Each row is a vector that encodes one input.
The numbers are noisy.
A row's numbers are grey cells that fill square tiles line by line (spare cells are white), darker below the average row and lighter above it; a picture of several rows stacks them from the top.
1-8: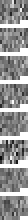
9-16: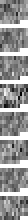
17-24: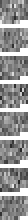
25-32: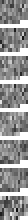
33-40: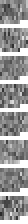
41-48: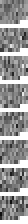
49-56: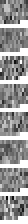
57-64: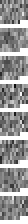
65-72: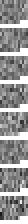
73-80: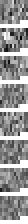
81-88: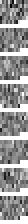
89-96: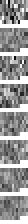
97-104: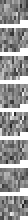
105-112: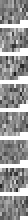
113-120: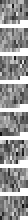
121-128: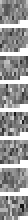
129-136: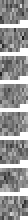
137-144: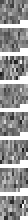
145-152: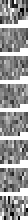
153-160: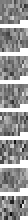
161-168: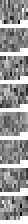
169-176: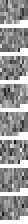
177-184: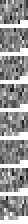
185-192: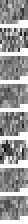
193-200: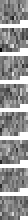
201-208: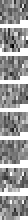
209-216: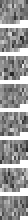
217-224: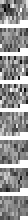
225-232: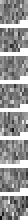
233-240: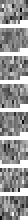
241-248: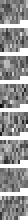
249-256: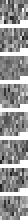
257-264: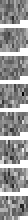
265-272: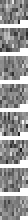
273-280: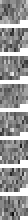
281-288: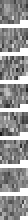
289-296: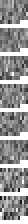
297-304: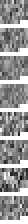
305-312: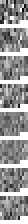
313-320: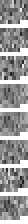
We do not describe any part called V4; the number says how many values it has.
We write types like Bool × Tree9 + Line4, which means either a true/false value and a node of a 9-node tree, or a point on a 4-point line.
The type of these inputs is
Line16 + Line17 + V4.
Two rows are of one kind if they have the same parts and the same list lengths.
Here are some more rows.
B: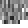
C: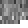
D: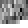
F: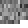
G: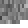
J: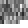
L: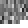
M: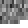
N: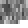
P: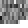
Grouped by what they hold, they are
B, G, J, M, N, P
C, F, L
D

